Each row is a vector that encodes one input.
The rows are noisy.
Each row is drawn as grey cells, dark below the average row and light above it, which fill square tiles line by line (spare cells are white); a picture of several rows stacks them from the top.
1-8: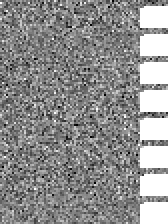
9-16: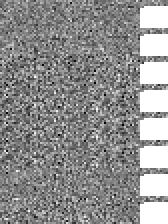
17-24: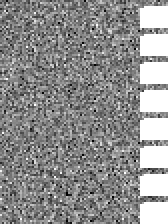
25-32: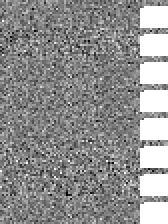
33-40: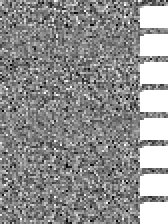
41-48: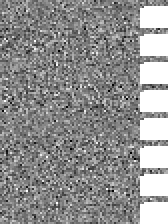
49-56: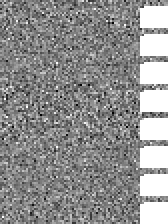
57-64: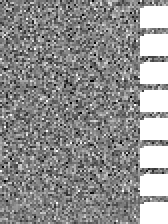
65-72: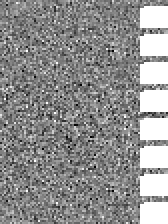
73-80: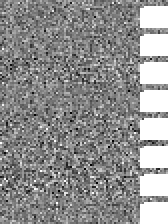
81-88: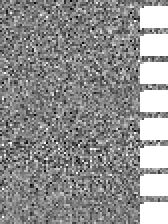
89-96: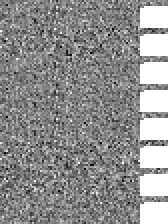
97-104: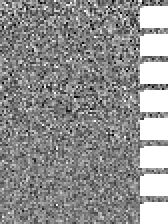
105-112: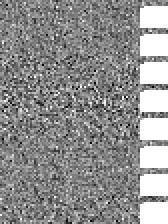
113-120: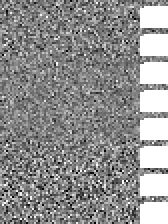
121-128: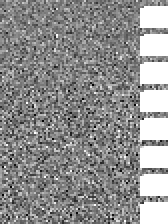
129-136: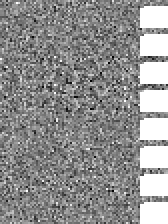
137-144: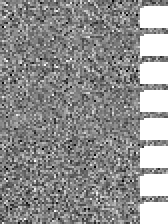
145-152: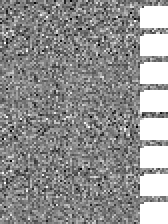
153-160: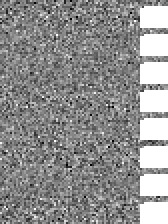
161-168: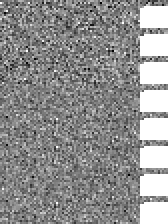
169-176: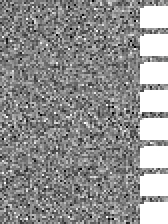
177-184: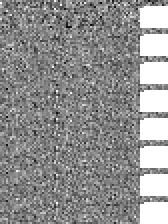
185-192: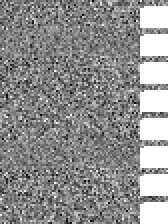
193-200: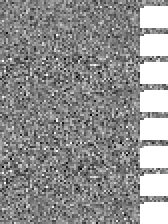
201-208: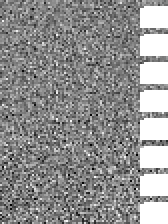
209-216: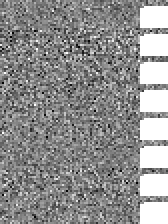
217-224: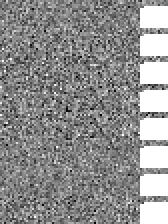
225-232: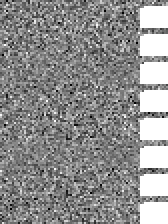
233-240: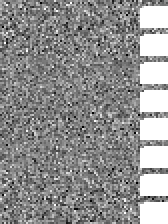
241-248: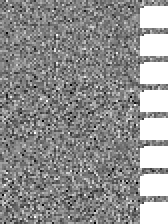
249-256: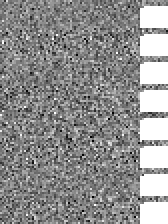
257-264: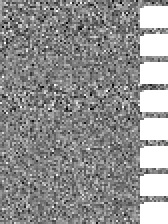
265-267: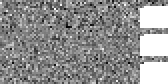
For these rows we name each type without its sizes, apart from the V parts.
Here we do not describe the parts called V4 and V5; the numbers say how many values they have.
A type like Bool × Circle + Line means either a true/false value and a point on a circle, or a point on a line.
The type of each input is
Bool × V4 + Label + Line × V5.
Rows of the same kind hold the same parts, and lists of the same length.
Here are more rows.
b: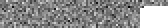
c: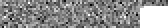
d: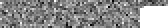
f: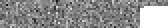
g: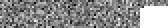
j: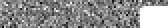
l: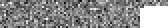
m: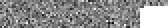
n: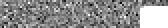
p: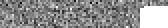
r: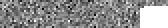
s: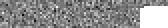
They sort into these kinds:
b, f, p, s
c, d, j, n
g, l, m, r

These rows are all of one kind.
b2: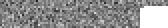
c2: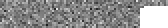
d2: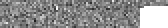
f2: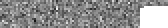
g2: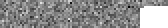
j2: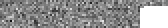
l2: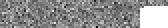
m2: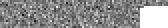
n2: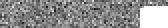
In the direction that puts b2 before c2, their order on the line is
m2, d2, f2, j2, b2, g2, c2, l2, n2.
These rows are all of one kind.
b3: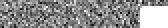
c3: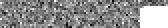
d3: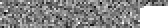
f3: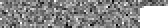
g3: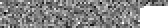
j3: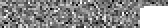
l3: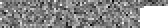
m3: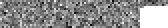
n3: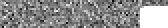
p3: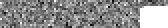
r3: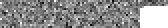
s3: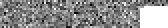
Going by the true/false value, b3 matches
j3 and n3.
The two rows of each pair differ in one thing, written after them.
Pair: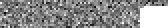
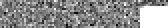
the value of V4
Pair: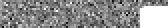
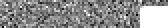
the value of V4
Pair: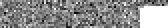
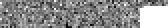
the value of V4
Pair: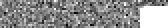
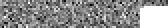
the true/false value
